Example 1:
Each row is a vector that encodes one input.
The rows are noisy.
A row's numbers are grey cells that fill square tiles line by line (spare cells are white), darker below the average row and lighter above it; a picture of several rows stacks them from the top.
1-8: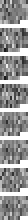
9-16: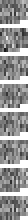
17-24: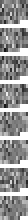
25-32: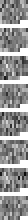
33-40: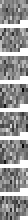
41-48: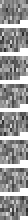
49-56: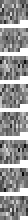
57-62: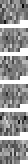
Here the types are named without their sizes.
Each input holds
a point on a circle.
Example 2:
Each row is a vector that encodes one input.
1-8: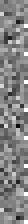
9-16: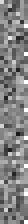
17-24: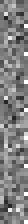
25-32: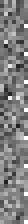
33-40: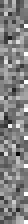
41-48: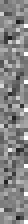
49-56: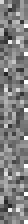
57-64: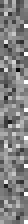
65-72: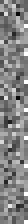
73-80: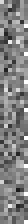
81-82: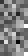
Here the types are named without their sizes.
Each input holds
a point on a line.
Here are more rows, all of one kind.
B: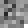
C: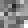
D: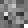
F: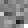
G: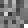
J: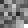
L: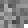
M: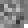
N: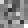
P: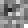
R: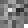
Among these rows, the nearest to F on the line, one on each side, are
C and M.
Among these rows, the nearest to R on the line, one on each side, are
G and L.
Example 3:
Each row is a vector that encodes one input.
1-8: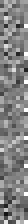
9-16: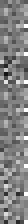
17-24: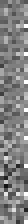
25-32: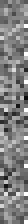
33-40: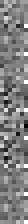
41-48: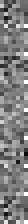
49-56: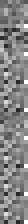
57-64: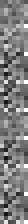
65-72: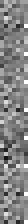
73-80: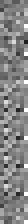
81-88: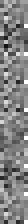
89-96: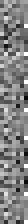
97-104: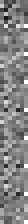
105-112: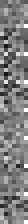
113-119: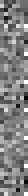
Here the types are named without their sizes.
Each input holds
three true/false values.
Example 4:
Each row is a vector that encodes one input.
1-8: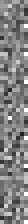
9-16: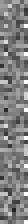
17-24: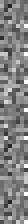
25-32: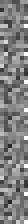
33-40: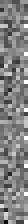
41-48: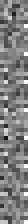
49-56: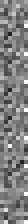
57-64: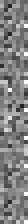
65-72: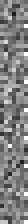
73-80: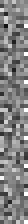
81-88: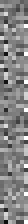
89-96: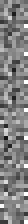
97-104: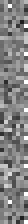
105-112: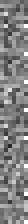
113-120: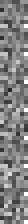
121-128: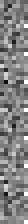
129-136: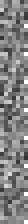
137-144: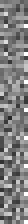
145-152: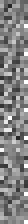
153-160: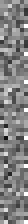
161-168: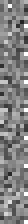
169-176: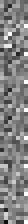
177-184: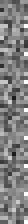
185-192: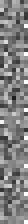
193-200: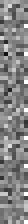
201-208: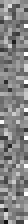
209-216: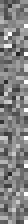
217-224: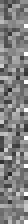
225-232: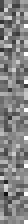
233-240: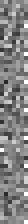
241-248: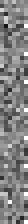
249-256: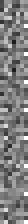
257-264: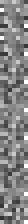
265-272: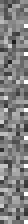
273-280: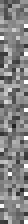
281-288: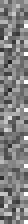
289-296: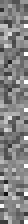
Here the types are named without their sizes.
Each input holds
four true/false values.
